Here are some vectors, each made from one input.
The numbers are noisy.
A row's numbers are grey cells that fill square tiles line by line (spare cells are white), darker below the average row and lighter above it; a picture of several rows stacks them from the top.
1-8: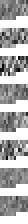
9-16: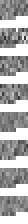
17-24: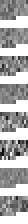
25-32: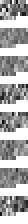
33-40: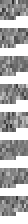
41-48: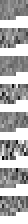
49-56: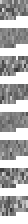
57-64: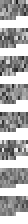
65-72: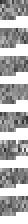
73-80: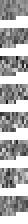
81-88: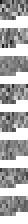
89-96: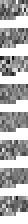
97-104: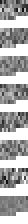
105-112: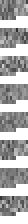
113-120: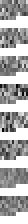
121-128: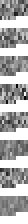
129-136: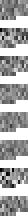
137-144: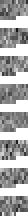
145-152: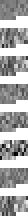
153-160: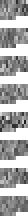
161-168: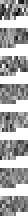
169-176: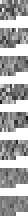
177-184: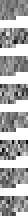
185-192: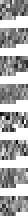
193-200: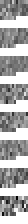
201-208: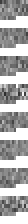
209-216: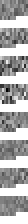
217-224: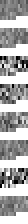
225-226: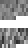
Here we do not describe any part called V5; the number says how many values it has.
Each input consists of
a list of up to two items, each a true/false value and a value of V5.
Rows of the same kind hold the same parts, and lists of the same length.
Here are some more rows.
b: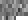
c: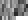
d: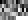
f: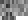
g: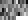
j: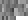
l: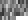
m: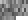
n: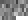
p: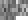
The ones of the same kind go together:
b
c, f, p
d, g, j, l, m, n

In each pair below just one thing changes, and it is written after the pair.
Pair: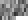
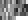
the value of V5 in item 2 of the list
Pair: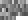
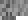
the true/false value in item 1 of the list
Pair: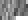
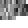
the true/false value in item 2 of the list
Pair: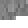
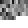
the true/false value in item 2 of the list
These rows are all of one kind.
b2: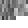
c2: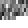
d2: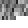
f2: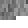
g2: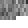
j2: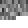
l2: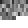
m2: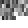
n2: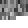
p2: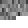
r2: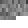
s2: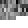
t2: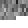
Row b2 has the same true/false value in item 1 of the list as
c2, f2 and m2.
